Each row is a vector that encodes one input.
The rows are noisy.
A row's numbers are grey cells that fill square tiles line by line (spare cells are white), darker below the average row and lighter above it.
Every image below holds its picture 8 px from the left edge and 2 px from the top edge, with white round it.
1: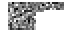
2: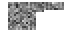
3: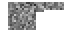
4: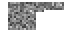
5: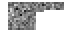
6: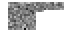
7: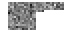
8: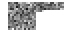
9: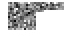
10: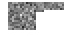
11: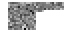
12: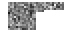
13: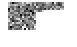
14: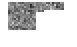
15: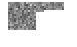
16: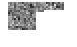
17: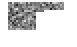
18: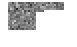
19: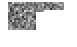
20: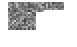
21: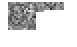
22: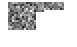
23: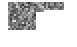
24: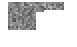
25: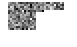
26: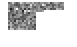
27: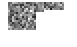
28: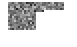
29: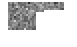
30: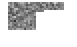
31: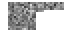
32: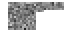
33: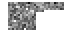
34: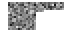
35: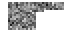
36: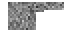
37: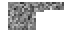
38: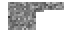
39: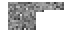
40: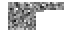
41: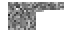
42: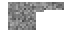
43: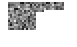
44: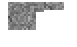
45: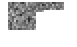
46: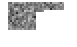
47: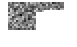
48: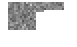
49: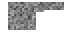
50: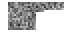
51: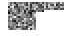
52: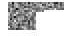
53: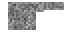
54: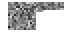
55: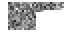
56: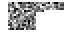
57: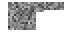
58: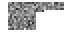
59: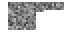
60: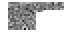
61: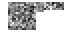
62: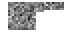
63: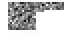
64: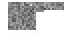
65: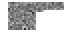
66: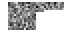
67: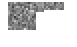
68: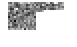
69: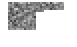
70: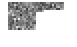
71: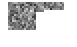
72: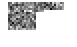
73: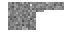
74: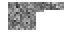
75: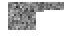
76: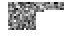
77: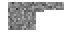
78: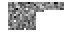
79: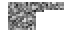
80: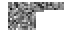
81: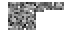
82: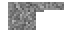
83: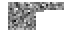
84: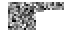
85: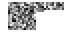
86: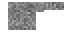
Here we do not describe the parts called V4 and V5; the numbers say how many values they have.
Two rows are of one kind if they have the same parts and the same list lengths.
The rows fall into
4 kinds.
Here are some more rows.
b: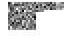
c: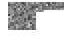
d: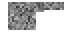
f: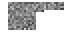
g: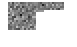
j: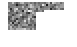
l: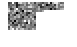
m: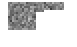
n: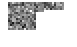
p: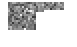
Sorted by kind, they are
b
c, d, g, l, n
f, j, p
m

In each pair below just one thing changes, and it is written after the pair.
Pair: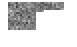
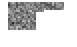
the value of V5
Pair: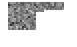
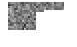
the value of V5
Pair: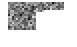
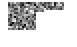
the value of V5
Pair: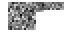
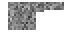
the value of V5
